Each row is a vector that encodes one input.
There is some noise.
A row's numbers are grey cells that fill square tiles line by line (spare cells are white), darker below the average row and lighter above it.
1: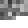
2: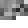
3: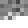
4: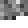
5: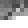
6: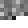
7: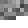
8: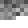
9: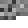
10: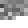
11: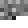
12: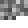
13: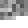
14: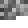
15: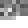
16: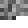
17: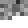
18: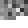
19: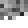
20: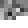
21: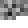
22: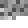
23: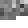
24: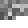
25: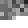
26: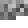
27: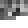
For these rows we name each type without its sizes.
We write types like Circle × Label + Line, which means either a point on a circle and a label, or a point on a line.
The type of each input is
Bool × Bool × Bool.
